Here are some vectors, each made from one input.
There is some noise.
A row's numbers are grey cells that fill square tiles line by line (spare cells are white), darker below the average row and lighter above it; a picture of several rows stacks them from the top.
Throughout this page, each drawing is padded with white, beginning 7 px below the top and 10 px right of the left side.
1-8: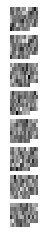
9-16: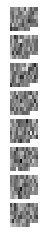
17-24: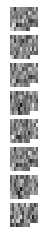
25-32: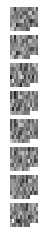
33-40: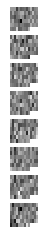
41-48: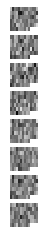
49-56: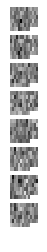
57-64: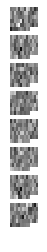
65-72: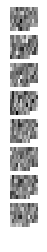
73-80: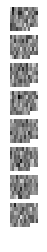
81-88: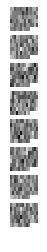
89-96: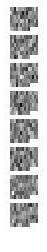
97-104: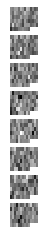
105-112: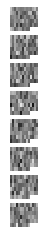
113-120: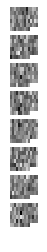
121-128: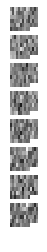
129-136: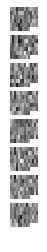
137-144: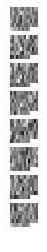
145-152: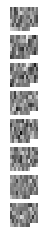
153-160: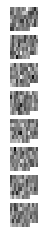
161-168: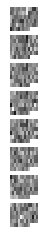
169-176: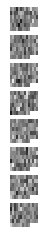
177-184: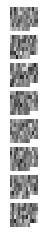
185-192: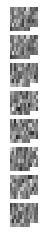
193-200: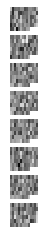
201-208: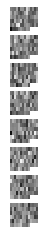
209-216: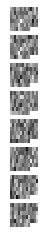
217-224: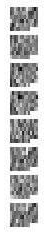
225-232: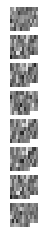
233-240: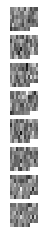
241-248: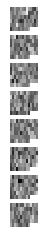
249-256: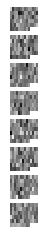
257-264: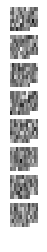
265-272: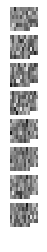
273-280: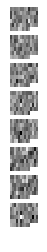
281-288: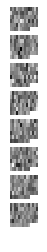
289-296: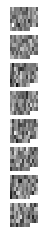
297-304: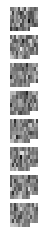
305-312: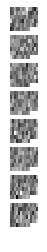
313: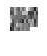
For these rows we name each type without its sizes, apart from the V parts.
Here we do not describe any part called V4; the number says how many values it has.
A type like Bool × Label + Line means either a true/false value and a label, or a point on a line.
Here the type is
Circle + (Label + Line) × List(V4).
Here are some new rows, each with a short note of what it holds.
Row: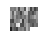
a label, together with the empty list
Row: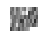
a point on a line, together with the empty list
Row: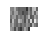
a label, together with a list of one item
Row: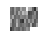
a point on a line, together with the empty list
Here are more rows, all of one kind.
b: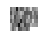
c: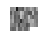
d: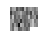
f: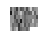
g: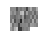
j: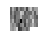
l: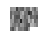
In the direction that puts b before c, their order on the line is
g, j, f, b, c, l, d.
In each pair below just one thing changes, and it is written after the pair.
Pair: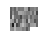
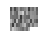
the place on the line
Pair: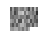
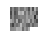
the place on the line
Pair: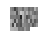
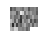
the value of V4 in item 2 of the list
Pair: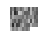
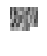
the place on the line
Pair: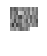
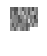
the value of V4 in item 1 of the list
